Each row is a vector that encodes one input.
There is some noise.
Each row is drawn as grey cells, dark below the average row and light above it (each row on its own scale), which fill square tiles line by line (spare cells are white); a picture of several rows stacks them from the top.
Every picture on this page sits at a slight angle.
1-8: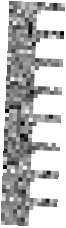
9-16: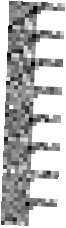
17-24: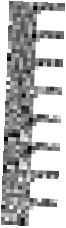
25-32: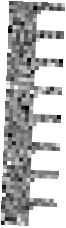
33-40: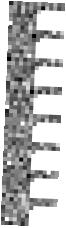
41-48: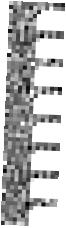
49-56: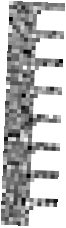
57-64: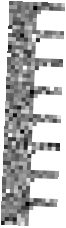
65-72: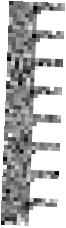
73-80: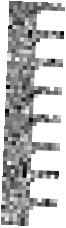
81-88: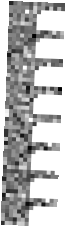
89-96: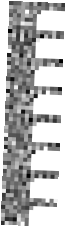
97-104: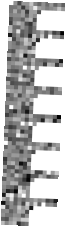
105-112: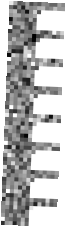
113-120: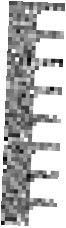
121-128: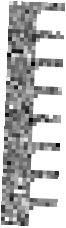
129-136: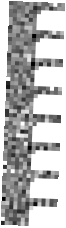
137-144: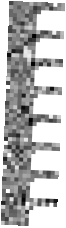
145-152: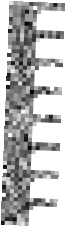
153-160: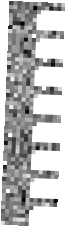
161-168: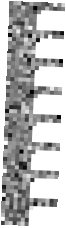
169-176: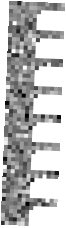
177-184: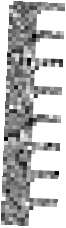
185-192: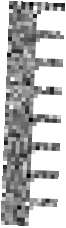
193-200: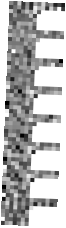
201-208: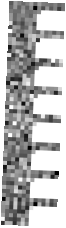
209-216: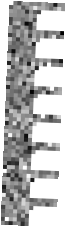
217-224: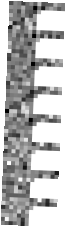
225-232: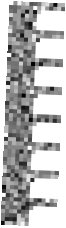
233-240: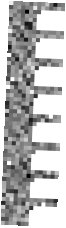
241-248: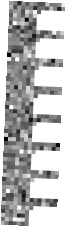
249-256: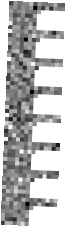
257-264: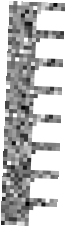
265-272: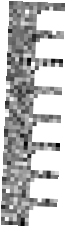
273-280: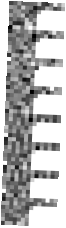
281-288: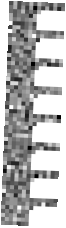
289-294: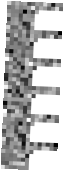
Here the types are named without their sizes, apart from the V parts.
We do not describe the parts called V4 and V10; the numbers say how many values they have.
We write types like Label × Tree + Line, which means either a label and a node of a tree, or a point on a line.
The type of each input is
Bool × (Line + V4) + V10.
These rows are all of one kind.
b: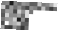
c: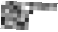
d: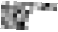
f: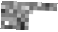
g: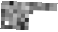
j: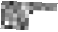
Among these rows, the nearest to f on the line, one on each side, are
d and g.
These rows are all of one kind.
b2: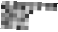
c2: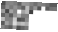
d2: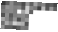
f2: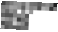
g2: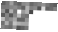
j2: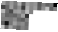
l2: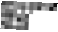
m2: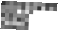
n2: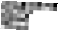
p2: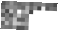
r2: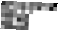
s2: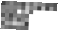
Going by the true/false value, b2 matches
j2 and n2.
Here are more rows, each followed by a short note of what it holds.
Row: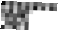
a value of V10
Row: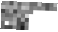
a point on a line and a true/false value
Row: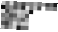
a true/false value and a value of V4
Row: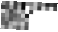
a true/false value and a value of V4
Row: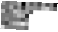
a true/false value and a value of V4
